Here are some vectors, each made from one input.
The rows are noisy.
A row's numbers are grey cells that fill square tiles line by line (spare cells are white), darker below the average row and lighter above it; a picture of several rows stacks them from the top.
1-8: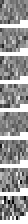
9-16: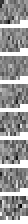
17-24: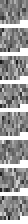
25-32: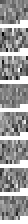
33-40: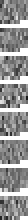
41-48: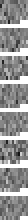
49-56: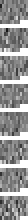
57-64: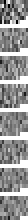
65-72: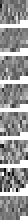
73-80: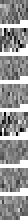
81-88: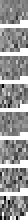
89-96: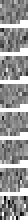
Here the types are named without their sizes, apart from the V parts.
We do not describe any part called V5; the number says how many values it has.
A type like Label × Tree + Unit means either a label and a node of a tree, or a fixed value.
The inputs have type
List(Bool × V5).
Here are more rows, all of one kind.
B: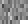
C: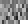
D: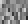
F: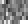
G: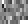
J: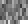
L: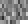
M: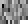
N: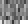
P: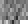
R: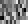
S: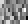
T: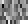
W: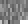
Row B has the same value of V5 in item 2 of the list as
C, D and S.
